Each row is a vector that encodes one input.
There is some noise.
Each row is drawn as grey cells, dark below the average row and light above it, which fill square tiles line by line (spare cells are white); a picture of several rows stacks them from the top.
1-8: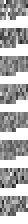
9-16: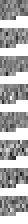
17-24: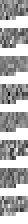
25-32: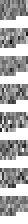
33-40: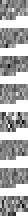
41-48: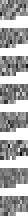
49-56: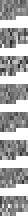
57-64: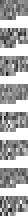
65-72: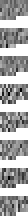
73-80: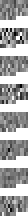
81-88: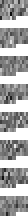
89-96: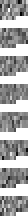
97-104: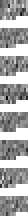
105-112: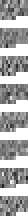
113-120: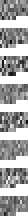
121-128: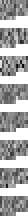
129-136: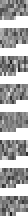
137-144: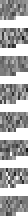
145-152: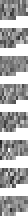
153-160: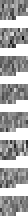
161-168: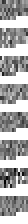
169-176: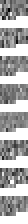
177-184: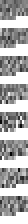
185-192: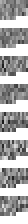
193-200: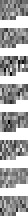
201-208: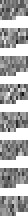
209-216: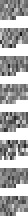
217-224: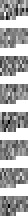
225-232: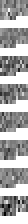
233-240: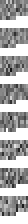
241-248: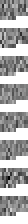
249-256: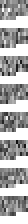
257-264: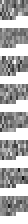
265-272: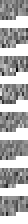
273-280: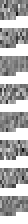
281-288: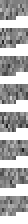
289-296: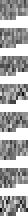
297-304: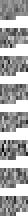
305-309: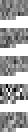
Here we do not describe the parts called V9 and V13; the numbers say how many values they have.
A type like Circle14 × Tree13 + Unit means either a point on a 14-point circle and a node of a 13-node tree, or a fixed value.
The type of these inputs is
(Bool × Bool × Bool + Line7) × V13 + V9.
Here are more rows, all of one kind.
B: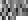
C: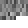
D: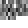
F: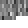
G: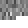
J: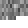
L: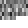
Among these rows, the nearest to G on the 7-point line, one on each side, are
C and F.
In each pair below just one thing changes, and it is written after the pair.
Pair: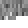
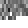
the value of V13
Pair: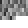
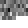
the value of V13
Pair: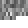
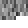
the value of V13
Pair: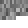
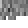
the value of V13
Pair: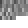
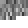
the value of V13
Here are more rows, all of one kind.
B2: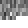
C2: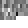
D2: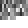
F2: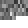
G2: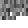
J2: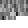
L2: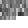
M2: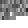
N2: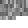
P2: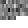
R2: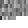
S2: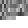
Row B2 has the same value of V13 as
D2, M2 and N2.
